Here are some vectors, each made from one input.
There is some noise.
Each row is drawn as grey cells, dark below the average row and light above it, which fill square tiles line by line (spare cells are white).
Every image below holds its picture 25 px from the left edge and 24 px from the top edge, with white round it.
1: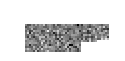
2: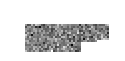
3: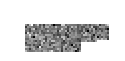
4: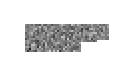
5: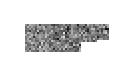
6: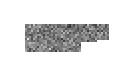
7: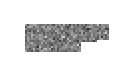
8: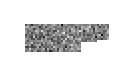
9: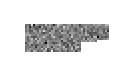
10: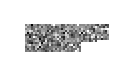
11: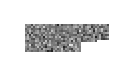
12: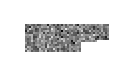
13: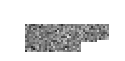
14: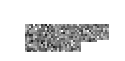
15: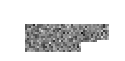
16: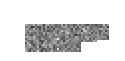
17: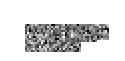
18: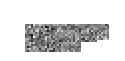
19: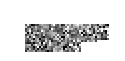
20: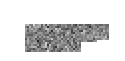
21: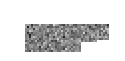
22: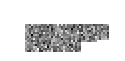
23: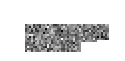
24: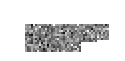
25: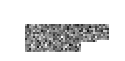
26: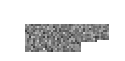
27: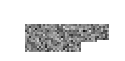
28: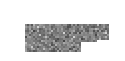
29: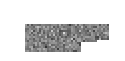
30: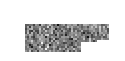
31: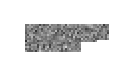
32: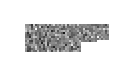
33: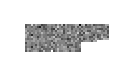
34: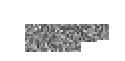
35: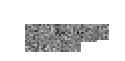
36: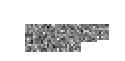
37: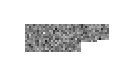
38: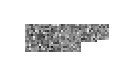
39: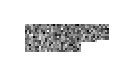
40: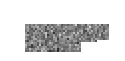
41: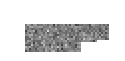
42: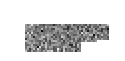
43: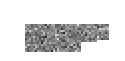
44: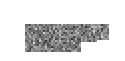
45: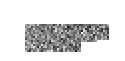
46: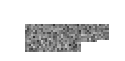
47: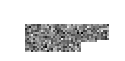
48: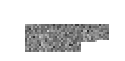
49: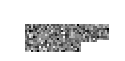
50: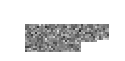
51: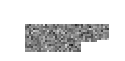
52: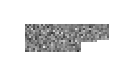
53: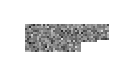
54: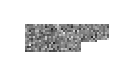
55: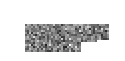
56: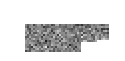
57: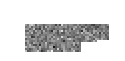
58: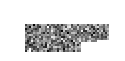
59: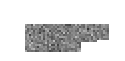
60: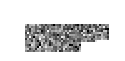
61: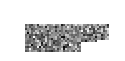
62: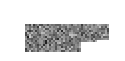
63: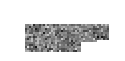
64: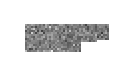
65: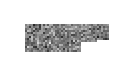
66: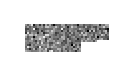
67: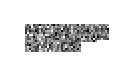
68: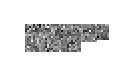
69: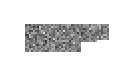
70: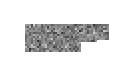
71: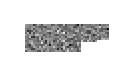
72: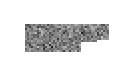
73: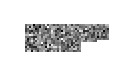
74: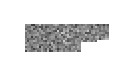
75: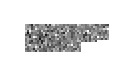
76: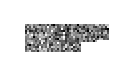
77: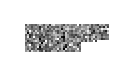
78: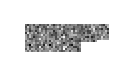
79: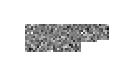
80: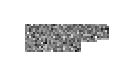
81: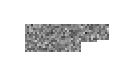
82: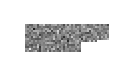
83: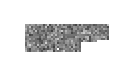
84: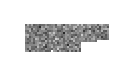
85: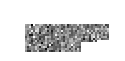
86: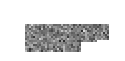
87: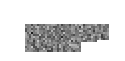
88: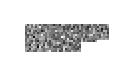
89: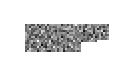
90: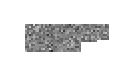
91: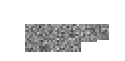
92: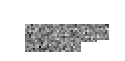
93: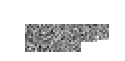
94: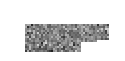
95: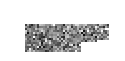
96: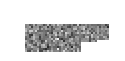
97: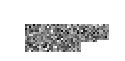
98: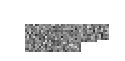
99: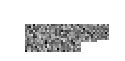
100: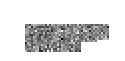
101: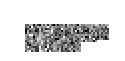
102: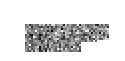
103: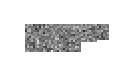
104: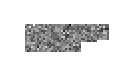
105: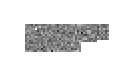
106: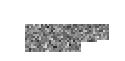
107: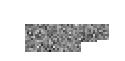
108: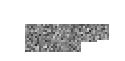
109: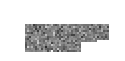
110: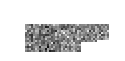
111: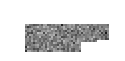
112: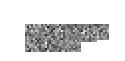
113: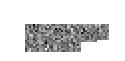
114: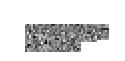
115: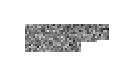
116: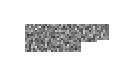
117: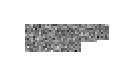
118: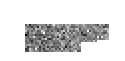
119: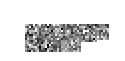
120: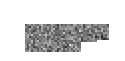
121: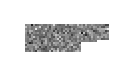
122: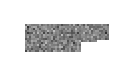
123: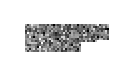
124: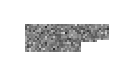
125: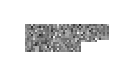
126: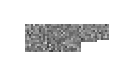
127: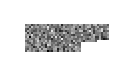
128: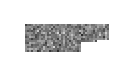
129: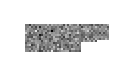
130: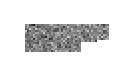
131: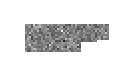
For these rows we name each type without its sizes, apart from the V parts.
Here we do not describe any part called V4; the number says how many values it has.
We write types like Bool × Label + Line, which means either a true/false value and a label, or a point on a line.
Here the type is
(Label + Tree) × V4.
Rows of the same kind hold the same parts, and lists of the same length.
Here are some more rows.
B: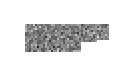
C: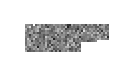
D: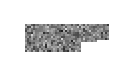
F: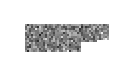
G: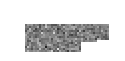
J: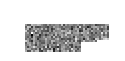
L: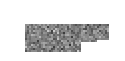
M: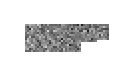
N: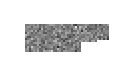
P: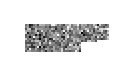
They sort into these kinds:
B, C, D, G, L, M, N
F, J, P

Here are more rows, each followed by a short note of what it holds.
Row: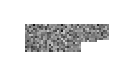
a label and a value of V4
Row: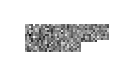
a node of a tree and a value of V4
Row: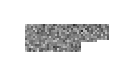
a node of a tree and a value of V4
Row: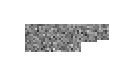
a node of a tree and a value of V4
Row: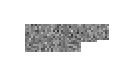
a node of a tree and a value of V4
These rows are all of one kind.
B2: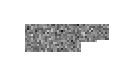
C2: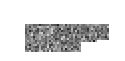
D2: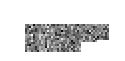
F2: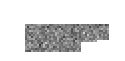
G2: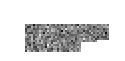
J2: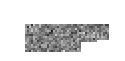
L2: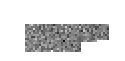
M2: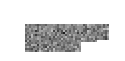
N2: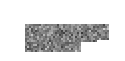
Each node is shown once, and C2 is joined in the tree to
N2.
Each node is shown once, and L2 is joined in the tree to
F2.
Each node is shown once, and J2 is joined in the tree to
D2.
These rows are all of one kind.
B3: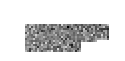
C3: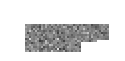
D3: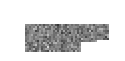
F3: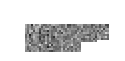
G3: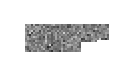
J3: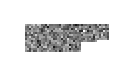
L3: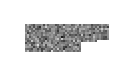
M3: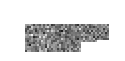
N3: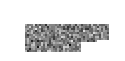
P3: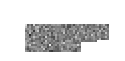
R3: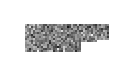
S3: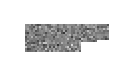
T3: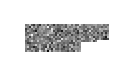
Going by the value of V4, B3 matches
C3, L3 and R3.
